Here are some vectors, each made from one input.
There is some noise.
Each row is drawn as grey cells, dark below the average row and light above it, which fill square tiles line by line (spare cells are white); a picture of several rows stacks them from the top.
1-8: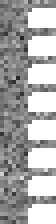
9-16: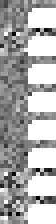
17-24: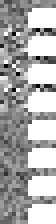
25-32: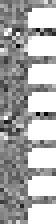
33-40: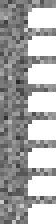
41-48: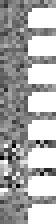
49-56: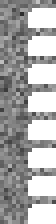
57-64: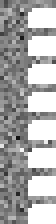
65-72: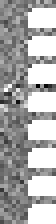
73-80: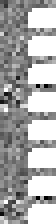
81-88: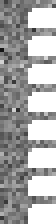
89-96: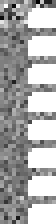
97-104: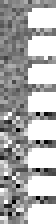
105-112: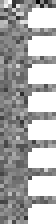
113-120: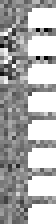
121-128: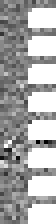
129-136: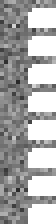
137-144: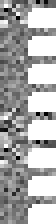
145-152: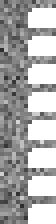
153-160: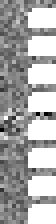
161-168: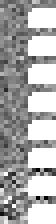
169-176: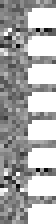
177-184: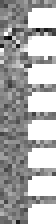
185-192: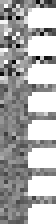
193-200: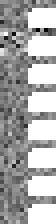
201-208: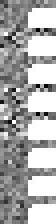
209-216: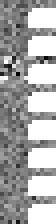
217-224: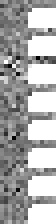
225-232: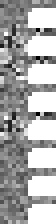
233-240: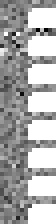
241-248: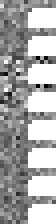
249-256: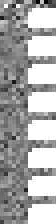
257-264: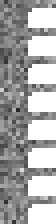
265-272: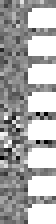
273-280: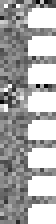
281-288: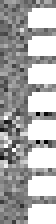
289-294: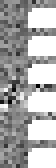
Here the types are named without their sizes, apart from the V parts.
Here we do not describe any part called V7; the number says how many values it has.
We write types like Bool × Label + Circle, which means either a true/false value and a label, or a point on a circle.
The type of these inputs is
(Bool × Bool × Bool × Bool + Line × Line) × V7 + Label × Label.
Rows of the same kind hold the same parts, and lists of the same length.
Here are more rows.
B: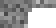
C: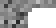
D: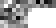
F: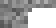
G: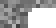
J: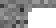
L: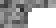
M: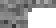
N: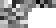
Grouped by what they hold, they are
B, F, G, J, L, M
C
D, N

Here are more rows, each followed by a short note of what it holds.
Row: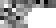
two labels
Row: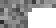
four true/false values and a value of V7
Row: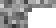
a point on each of two lines and a value of V7
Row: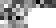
two labels
